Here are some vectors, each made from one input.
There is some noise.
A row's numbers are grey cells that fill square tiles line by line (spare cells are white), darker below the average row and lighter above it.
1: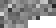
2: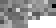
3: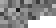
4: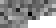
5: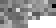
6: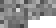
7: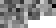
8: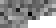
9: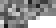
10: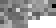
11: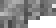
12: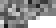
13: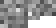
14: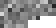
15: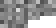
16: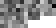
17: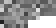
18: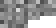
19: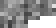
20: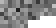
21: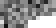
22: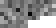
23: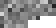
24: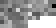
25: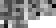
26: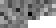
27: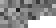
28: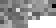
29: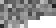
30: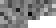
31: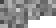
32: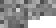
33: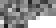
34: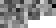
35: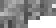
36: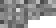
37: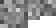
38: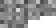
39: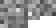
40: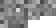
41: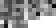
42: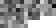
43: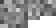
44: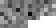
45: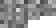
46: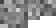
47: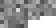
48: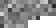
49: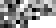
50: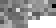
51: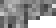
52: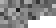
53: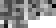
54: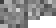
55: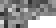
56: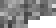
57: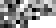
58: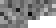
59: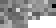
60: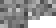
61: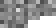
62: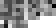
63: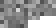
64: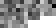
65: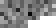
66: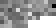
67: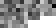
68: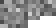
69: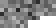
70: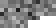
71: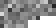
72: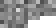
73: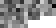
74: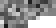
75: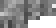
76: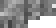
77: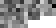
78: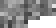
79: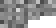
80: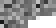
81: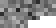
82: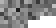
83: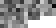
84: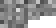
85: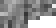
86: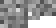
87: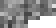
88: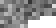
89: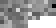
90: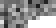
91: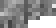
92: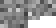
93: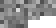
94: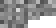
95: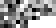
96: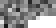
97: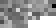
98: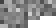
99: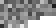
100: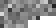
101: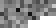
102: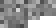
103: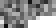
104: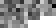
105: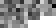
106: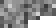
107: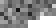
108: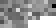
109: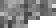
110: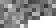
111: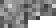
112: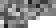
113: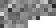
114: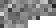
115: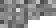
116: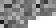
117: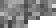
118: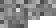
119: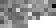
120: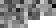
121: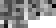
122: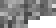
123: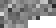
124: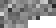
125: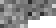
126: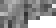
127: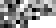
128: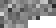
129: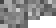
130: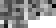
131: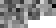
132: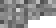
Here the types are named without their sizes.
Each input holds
a list of points on a circle.
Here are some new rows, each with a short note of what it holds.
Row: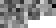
a list of one item
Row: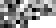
the empty list
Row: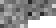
a list of two items
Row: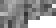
a list of two items
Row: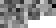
a list of one item
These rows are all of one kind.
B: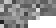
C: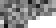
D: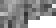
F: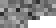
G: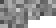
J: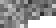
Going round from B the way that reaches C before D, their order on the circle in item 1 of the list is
B, C, F, J, D, G.
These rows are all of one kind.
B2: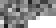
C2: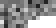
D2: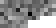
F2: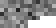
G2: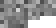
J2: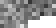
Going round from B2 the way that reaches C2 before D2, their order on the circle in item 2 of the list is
B2, J2, F2, C2, D2, G2.
